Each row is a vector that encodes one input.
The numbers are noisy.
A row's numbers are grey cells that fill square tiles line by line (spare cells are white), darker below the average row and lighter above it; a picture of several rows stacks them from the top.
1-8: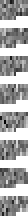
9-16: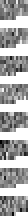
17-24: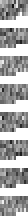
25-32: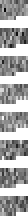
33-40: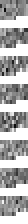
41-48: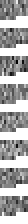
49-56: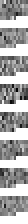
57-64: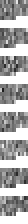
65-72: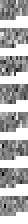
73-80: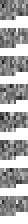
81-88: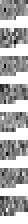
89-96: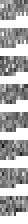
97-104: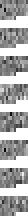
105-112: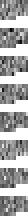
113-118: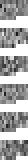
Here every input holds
one of 7 labels, one of 12 labels and a point on a 7-point line.
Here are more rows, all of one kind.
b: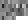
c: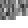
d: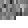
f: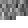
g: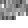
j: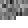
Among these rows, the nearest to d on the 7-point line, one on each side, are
g and j.
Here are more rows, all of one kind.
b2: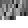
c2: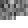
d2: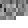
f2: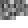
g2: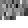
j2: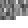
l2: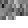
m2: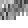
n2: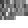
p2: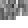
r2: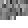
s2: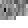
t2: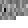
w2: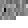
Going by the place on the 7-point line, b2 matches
c2, d2 and j2.
